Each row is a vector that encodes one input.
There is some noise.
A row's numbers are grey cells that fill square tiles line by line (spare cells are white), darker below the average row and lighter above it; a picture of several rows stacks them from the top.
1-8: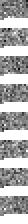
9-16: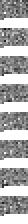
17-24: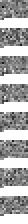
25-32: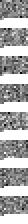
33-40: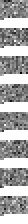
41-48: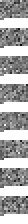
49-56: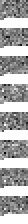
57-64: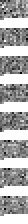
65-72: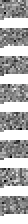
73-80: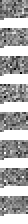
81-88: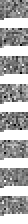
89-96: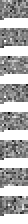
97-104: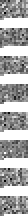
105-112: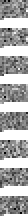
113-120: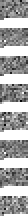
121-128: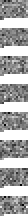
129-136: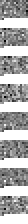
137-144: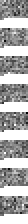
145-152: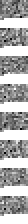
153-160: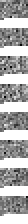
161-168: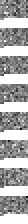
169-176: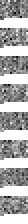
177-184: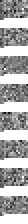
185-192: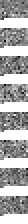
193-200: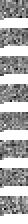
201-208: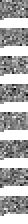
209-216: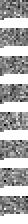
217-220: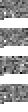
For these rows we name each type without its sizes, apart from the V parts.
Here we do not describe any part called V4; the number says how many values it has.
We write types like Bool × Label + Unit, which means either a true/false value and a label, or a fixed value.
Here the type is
(Line + Tree) × List(V4).
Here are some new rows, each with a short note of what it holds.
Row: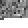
a node of a tree, together with a list of one item
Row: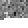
a node of a tree, together with a list of two items
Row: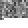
a node of a tree, together with the empty list
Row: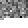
a node of a tree, together with a list of two items
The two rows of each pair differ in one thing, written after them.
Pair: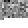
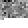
the value of V4 in item 2 of the list
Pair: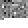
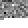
the place on the line
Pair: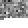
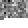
the value of V4 in item 1 of the list
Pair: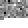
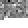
the value of V4 in item 2 of the list
